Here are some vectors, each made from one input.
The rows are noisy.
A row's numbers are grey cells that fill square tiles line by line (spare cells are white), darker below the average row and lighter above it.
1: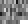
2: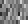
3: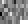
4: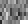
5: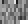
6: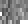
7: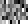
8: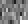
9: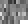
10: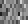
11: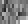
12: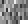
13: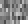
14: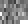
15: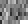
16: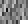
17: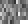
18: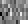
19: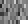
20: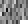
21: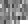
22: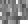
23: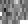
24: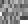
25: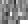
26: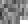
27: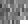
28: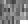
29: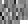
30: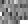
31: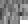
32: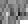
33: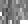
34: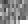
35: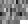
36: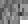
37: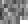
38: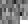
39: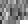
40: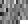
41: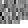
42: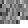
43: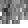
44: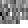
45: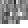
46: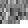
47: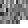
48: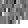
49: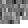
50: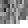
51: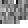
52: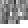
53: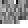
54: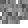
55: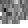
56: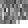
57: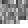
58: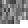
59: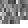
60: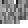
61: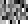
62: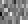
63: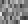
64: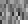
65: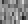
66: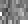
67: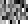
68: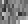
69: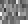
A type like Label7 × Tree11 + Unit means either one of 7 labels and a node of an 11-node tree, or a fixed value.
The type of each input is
Circle6 × Tree9 + Unit.
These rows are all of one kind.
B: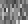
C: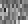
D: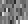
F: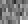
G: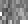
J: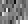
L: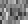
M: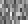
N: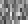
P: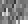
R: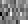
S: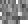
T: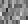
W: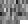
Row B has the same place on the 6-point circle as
C, M and N.
